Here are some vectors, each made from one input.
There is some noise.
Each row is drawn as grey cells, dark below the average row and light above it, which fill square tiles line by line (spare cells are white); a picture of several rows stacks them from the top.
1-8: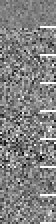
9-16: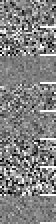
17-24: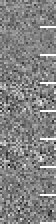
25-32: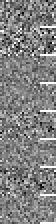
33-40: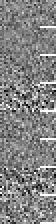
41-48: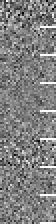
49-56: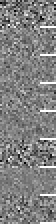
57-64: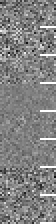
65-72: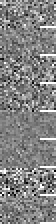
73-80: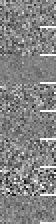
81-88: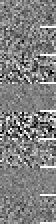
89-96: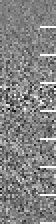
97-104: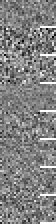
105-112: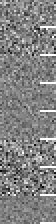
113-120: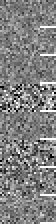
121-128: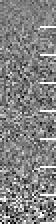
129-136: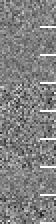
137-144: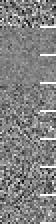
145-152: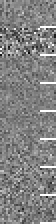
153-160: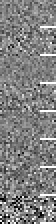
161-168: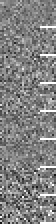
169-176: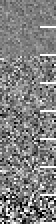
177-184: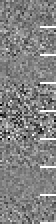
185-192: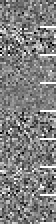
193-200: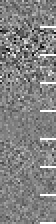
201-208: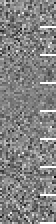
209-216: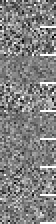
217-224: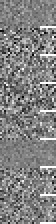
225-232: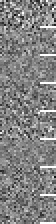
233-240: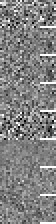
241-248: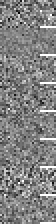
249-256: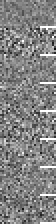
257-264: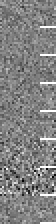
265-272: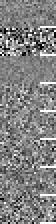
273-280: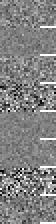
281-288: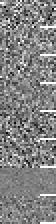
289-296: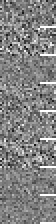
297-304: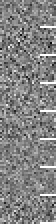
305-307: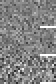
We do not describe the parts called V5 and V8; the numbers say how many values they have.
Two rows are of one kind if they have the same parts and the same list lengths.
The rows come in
3 kinds.
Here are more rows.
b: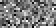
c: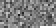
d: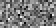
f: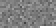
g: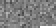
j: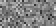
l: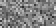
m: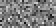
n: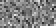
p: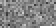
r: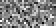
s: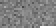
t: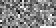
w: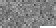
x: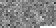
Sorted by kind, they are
b, f, l, n, w
c, d, g, m, x
j, p, r, s, t

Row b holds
a value of V5 and a value of V8.
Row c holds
a point on a 7-point line and a value of V5.
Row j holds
a node of a 9-node tree, a value of V5 and a value of V8.
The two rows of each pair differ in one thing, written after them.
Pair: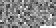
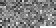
the value of V8
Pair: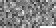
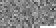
the node of the tree
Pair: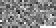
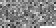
the value of V5
